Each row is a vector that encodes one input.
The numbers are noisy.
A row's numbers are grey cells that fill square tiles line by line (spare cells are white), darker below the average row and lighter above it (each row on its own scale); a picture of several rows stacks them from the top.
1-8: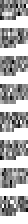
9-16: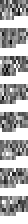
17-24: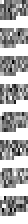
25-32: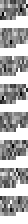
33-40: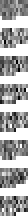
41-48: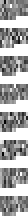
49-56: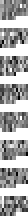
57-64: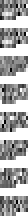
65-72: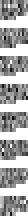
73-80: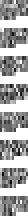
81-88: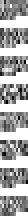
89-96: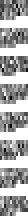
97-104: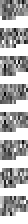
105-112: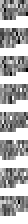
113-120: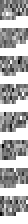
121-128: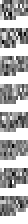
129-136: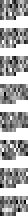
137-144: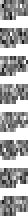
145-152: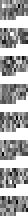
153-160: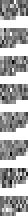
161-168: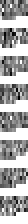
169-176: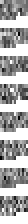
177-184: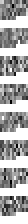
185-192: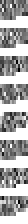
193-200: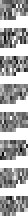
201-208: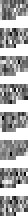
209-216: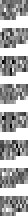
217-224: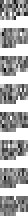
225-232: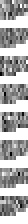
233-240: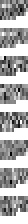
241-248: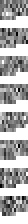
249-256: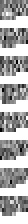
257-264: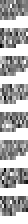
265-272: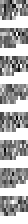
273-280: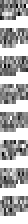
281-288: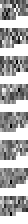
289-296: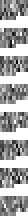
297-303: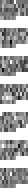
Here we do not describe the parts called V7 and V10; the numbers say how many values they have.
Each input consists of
either a point on an 8-point circle, or a fixed value, or three true/false values, a value of V7 and a value of V10.
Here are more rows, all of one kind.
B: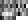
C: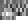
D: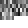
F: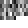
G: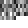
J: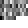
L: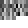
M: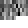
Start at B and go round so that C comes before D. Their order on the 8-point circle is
B, C, D, M, L, G, F, J.
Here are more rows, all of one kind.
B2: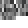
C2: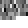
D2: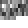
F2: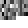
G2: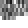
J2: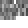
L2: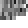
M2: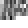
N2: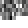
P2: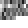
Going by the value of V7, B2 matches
C2, G2, J2 and N2.
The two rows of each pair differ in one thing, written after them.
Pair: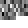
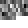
the value of V10
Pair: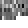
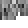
the value of V10
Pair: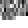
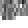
one of the three true/false values
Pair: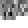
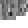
the value of V10
